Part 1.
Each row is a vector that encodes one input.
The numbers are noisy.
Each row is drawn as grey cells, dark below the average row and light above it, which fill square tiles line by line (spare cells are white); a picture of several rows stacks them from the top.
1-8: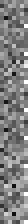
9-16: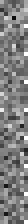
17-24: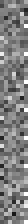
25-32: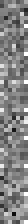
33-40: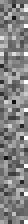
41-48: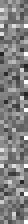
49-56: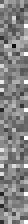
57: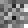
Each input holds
a node of an 11-node tree.
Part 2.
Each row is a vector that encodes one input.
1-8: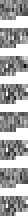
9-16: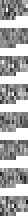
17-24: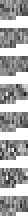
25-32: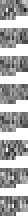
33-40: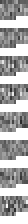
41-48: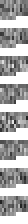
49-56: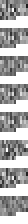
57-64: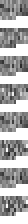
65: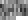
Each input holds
a point on an 8-point line.
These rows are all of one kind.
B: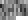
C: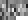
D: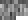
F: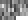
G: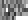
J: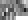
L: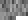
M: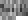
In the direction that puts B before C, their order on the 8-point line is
G, J, B, M, L, D, F, C.
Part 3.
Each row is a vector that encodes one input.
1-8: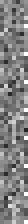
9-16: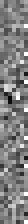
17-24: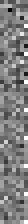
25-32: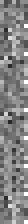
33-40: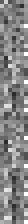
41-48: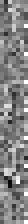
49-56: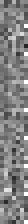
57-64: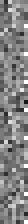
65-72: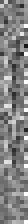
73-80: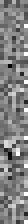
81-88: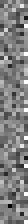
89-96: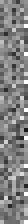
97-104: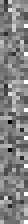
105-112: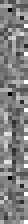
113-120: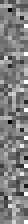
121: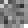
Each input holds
either a fixed value, or a node of an 11-node tree.
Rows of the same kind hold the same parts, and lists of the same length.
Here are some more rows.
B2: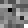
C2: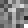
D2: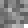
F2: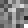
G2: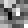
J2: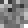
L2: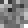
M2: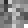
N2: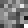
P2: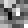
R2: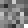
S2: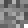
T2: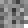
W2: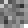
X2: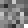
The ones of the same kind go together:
B2, C2, D2, F2, J2, L2, M2, N2, R2, S2, T2, W2, X2
G2, P2

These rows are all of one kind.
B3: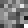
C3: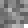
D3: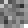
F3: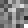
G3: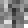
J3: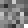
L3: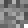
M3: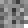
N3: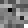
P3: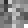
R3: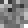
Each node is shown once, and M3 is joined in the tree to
C3 and G3.
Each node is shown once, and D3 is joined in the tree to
C3 and R3.
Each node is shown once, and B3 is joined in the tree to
F3.
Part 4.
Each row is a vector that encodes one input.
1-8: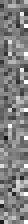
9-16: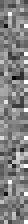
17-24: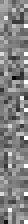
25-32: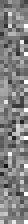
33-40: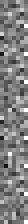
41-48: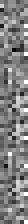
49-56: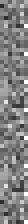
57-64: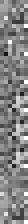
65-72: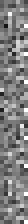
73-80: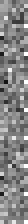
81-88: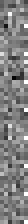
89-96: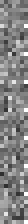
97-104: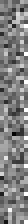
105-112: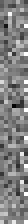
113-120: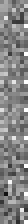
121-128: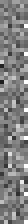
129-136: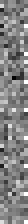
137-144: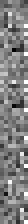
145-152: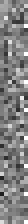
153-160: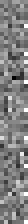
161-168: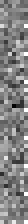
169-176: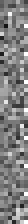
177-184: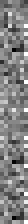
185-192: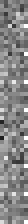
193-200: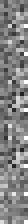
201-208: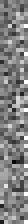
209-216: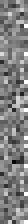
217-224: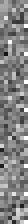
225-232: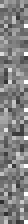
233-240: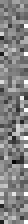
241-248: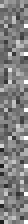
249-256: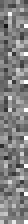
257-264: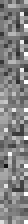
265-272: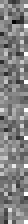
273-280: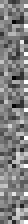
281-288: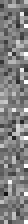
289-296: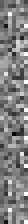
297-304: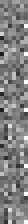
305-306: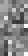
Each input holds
a node of a 14-node tree.
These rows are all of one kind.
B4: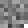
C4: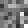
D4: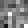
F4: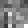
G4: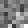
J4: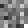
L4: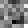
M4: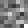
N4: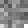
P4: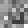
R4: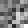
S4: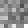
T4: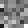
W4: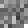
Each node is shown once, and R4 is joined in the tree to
G4.
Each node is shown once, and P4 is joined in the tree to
L4 and S4.
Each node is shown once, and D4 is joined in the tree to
F4 and M4.
